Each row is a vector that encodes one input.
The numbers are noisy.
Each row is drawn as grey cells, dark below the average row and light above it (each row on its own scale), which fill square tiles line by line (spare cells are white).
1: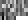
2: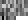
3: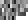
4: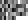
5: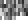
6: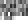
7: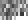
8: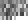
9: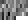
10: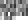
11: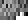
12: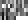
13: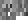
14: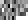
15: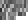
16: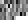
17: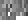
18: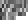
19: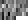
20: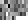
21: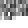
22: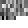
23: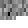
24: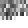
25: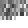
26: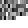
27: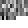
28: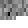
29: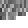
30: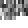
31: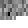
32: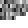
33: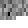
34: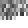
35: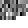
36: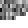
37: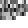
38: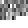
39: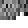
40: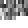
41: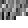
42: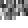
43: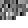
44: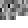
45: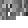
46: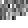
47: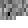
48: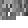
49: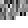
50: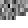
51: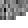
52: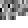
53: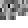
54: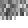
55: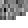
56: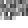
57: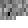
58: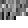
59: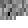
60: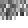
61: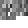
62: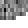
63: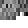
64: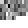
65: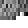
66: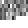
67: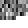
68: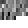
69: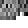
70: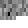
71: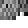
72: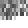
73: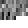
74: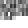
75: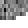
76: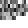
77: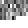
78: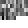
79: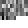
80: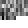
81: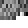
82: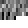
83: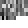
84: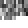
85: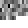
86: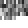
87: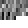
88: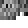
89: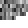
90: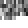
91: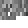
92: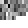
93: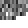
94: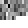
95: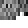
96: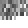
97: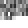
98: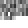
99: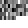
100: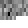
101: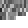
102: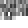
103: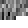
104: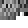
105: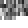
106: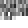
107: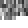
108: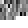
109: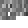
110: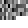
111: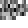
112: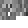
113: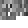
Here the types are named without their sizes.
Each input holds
either a label, or three true/false values.
